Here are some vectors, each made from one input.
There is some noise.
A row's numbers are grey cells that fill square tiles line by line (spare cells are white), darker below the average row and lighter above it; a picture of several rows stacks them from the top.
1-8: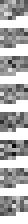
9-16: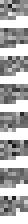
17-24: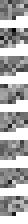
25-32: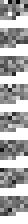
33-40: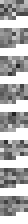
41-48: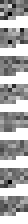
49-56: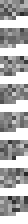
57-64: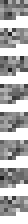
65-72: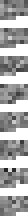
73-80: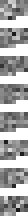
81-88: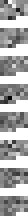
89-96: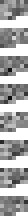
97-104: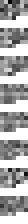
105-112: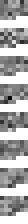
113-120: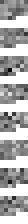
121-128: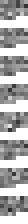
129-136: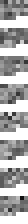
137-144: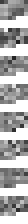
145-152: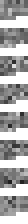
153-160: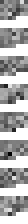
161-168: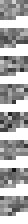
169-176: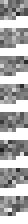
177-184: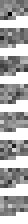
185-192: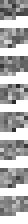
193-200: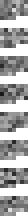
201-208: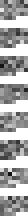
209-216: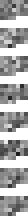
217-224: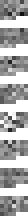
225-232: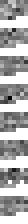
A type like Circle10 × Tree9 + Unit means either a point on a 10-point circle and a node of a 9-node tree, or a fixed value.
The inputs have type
Label9.
